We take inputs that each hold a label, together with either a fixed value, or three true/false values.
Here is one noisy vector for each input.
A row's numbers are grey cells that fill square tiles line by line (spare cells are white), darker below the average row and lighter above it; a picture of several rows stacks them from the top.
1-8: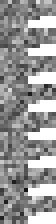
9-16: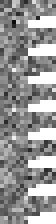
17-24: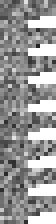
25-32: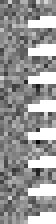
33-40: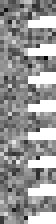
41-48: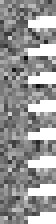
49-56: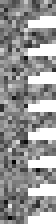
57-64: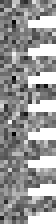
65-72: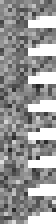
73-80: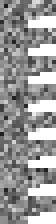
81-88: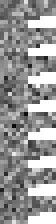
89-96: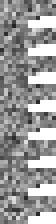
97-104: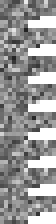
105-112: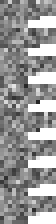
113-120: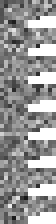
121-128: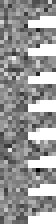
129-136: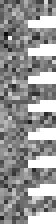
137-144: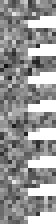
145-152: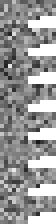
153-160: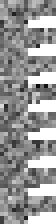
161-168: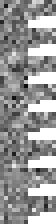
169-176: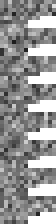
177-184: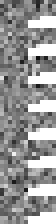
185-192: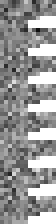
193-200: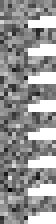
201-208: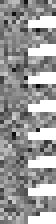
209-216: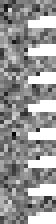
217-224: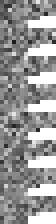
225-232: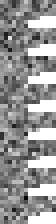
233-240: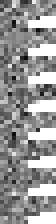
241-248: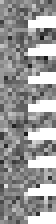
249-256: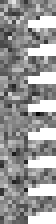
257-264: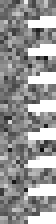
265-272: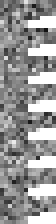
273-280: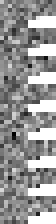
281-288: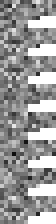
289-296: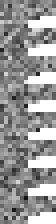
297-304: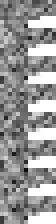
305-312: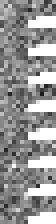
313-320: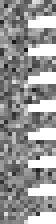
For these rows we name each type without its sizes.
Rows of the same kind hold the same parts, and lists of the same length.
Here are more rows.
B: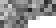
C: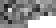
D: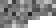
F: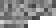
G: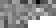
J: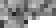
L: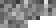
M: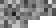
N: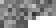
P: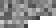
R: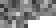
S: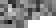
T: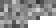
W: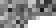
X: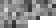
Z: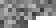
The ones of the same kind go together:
B, J, N, W, Z
C, D, F, G, L, M, P, R, S, T, X

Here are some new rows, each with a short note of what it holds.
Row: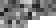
a label and three true/false values
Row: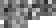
a label and three true/false values
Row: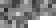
a label and three true/false values
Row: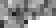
a label
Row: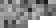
a label and three true/false values
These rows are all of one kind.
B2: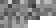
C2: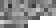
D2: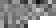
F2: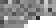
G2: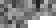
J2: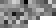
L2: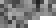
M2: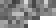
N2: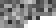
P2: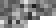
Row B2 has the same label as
F2 and J2.
